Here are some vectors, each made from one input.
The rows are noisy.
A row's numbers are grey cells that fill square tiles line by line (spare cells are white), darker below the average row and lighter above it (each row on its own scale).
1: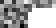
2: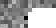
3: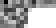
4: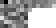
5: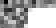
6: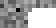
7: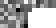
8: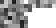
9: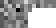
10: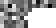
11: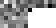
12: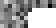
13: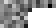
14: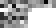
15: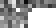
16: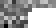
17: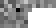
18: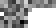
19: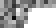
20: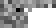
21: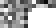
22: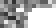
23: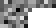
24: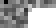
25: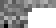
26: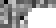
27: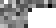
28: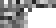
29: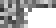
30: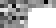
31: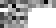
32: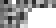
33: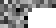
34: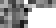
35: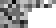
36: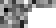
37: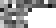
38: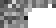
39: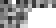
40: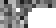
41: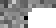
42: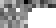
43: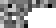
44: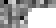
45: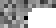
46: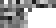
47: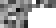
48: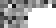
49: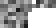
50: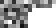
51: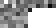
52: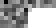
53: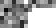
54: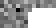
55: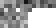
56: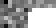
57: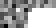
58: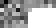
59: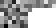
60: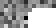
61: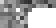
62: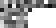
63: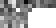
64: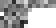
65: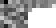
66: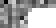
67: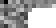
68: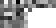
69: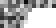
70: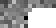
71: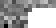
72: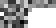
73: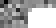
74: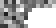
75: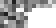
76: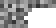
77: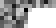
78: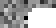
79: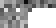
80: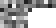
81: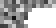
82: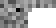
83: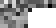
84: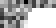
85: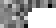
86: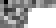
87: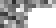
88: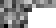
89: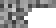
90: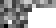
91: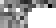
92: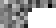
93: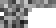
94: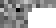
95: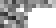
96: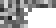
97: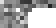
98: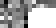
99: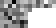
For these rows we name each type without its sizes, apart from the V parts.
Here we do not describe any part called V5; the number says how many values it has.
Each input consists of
a point on a line, together with either three true/false values, or a value of V5.
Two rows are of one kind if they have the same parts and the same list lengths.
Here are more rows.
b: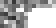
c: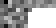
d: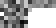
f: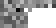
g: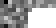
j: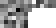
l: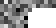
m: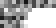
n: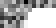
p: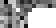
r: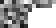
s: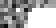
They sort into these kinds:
b, c, d, g, r, s
f, j, l, m, n, p

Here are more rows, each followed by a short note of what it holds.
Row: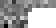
a point on a line and a value of V5
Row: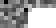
a point on a line and a value of V5
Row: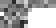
a point on a line and a value of V5
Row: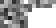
a point on a line and a value of V5
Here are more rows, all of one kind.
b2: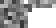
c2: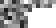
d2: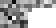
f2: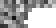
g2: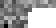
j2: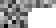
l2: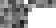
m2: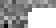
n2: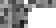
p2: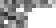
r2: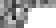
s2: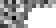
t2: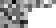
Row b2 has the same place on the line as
c2, l2 and n2.
